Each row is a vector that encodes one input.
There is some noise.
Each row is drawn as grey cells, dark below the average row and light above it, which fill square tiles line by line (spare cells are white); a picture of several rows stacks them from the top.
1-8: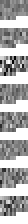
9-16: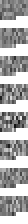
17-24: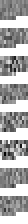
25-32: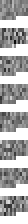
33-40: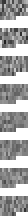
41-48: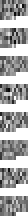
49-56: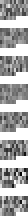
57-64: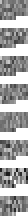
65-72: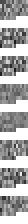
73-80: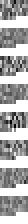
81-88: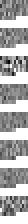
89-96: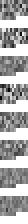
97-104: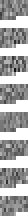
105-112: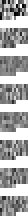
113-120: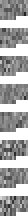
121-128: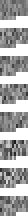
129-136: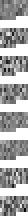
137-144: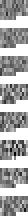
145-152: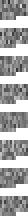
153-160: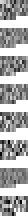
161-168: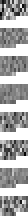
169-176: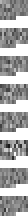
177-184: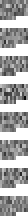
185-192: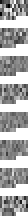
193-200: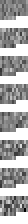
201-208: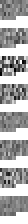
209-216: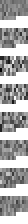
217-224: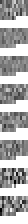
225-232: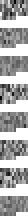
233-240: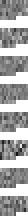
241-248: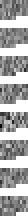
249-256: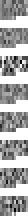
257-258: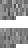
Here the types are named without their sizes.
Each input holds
either a point on a circle and a true/false value, or a label.
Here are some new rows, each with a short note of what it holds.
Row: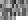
a point on a circle and a true/false value
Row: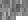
a point on a circle and a true/false value
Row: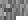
a label
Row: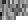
a point on a circle and a true/false value
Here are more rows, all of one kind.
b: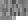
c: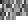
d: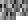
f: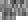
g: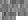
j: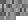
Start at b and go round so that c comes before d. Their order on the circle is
b, c, d, g, f, j.
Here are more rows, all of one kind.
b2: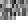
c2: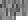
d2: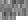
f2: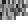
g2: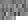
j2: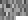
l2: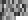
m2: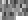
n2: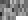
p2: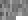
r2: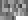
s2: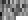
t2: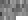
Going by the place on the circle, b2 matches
l2, p2 and r2.
